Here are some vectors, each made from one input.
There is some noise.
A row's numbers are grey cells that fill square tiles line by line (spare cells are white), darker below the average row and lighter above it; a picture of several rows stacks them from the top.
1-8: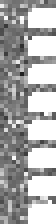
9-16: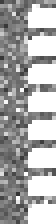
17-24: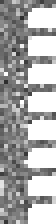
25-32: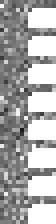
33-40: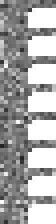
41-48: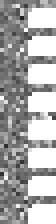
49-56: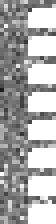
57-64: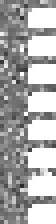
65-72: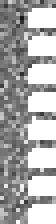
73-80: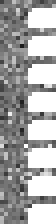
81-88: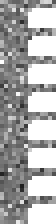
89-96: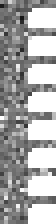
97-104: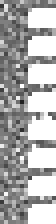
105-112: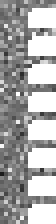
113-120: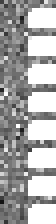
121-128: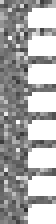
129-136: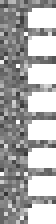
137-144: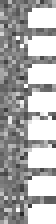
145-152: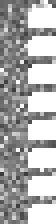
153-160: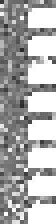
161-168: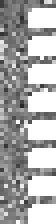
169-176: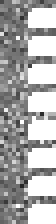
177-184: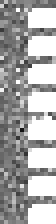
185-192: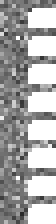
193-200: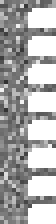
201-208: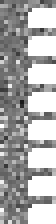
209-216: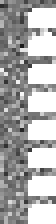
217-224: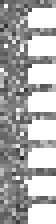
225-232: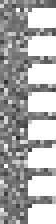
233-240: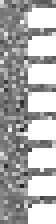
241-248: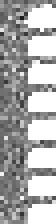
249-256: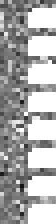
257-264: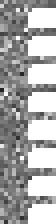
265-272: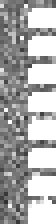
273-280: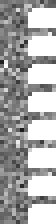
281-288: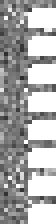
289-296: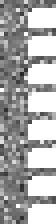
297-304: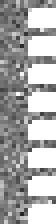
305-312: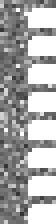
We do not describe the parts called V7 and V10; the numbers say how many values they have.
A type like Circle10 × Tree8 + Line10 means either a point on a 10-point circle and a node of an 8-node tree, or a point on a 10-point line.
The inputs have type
(Line4 + V7) × Line6 + V10.
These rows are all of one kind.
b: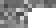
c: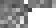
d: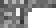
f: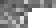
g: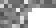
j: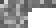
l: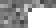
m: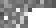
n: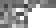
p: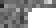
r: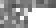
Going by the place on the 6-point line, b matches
l, m, n and r.
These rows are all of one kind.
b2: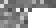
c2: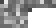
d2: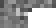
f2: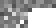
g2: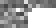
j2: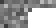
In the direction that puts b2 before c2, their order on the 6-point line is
d2, g2, b2, j2, c2, f2.
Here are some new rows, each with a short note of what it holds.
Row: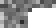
a point on a 4-point line and a point on a 6-point line
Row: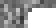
a point on a 6-point line and a value of V7
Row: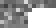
a point on a 6-point line and a value of V7
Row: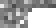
a point on a 6-point line and a value of V7
